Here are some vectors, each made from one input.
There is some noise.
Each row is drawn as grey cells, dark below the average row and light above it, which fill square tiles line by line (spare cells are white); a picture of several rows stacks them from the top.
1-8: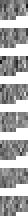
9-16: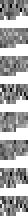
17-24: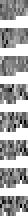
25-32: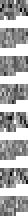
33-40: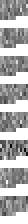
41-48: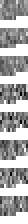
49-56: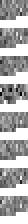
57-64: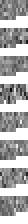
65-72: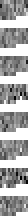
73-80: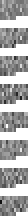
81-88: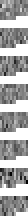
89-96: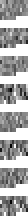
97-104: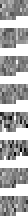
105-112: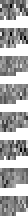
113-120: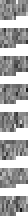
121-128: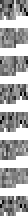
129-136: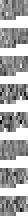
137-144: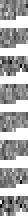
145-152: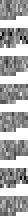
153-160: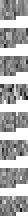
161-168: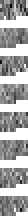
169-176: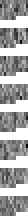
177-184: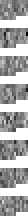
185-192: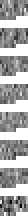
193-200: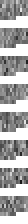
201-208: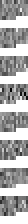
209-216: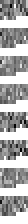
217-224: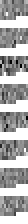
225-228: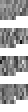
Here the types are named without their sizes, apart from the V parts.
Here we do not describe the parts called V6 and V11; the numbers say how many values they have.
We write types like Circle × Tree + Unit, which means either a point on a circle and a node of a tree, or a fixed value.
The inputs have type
((Bool × Bool × Bool + Unit) × V6 + Line) × V11.
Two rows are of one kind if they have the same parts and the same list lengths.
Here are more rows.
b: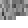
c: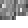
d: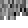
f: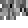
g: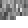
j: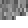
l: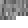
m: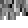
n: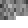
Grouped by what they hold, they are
b, j, l, n
c, g
d, f, m

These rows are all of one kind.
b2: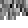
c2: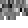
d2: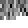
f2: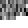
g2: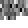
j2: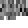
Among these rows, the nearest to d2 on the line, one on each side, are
b2 and f2.
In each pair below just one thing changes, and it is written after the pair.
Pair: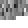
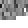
one of the three true/false values
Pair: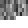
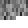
one of the three true/false values
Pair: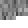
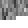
the value of V6
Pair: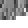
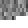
the value of V6
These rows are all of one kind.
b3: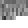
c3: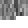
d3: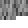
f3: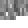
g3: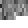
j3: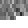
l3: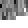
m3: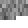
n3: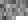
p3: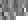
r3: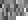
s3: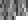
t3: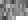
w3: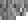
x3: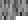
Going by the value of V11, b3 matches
c3, l3, n3 and t3.
